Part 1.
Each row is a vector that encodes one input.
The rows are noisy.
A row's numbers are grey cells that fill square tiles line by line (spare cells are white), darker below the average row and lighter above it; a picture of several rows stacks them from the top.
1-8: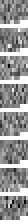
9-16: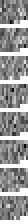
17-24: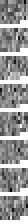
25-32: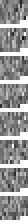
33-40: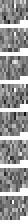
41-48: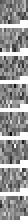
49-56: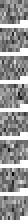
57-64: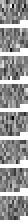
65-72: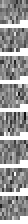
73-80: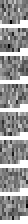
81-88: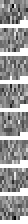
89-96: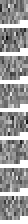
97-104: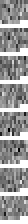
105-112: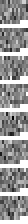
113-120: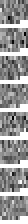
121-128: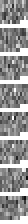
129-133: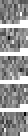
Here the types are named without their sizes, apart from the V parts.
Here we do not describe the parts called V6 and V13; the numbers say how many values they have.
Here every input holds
a point on a line and a value of V13, together with either four true/false values, or a value of V6.
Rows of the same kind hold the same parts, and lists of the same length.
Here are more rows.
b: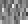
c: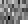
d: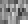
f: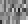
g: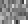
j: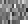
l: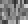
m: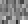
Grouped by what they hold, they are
b, d, f, g, l, m
c, j

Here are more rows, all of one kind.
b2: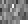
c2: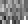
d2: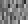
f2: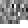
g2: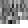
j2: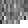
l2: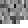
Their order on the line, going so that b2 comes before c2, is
f2, j2, g2, d2, l2, b2, c2.
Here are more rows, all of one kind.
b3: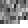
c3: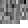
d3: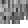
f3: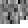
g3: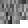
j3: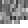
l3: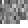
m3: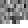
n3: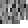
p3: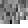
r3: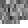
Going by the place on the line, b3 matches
g3 and p3.
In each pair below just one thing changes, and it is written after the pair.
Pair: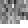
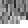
the place on the line
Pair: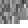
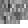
the place on the line
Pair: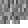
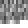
the value of V6
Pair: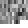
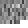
the value of V13
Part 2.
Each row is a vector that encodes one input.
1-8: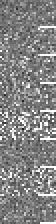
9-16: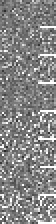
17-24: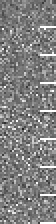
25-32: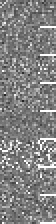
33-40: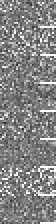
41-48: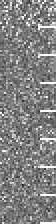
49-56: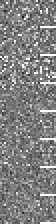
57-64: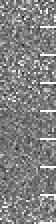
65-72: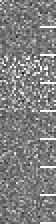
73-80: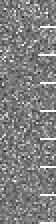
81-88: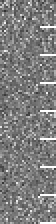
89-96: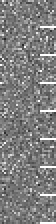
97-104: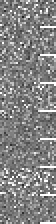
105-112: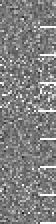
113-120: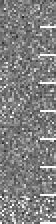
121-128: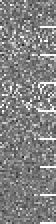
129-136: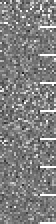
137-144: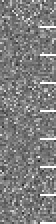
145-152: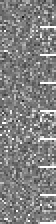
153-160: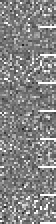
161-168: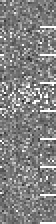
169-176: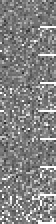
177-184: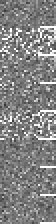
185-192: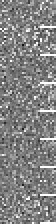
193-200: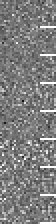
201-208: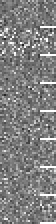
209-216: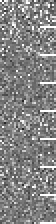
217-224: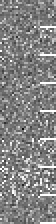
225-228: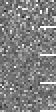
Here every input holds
either a point on a 15-point line, or a list of up to two points on a 5-point line.
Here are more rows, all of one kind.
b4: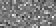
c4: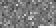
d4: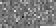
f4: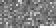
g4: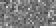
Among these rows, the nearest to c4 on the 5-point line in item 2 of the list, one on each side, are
f4 and g4.
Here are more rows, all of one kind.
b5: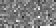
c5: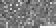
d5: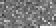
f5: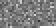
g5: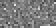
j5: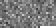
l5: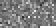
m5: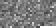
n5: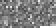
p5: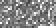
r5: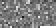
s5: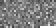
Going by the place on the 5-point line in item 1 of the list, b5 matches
c5, g5 and s5.
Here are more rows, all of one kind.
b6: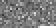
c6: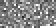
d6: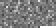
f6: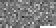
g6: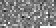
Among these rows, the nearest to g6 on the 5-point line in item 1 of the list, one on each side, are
b6 and c6.
